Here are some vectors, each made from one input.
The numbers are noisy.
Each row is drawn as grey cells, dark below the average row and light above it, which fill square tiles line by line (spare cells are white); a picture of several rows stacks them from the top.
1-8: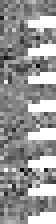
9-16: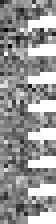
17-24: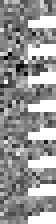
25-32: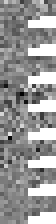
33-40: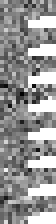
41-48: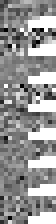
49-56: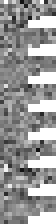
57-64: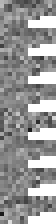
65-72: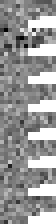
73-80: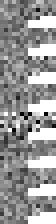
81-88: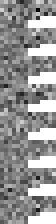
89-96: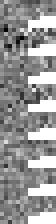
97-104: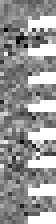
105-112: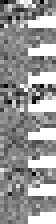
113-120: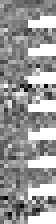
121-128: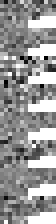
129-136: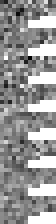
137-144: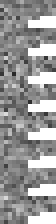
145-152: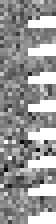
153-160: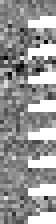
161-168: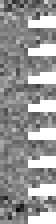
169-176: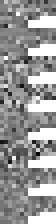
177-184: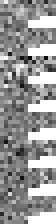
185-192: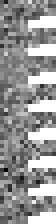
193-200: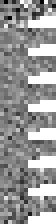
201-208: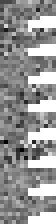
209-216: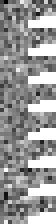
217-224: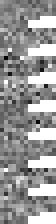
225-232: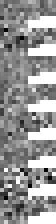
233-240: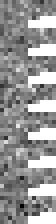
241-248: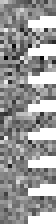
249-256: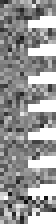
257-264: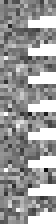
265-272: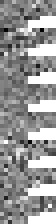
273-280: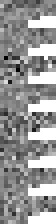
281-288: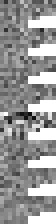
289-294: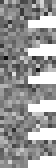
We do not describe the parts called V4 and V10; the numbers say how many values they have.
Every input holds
a point on a 9-point line and a value of V4, together with either a fixed value, or a true/false value and a value of V10.
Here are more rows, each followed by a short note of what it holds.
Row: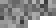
a point on a 9-point line and a value of V4
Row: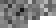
a point on a 9-point line, a true/false value, a value of V4 and a value of V10
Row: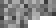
a point on a 9-point line and a value of V4
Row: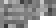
a point on a 9-point line, a true/false value, a value of V4 and a value of V10
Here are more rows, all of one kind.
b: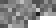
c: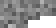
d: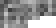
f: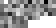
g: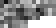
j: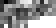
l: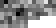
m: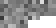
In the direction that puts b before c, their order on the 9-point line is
j, d, m, f, b, c, l, g.
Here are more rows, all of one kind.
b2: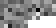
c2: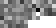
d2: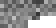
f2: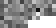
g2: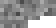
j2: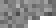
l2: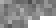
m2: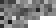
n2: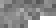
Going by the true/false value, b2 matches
d2 and g2.
